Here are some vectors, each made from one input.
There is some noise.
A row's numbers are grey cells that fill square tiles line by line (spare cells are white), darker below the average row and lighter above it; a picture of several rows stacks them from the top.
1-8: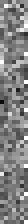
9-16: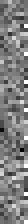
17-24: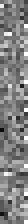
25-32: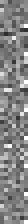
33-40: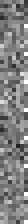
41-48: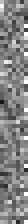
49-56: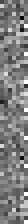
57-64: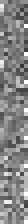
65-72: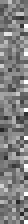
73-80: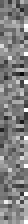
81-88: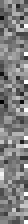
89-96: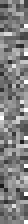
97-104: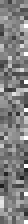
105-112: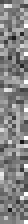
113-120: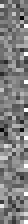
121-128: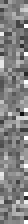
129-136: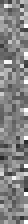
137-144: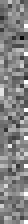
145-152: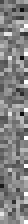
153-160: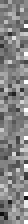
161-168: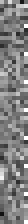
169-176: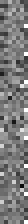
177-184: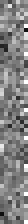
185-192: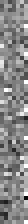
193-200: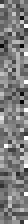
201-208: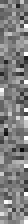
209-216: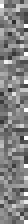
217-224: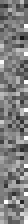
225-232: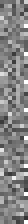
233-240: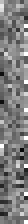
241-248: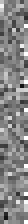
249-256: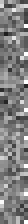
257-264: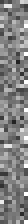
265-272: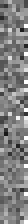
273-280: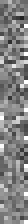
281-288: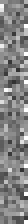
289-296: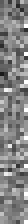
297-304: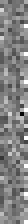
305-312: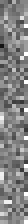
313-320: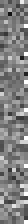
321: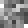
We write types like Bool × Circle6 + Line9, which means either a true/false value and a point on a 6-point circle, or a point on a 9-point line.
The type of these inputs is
Line11 × Tree11.
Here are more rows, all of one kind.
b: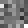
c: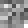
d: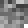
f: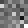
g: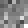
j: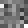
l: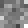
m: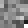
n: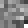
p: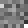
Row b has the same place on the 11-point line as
j, m, n and p.
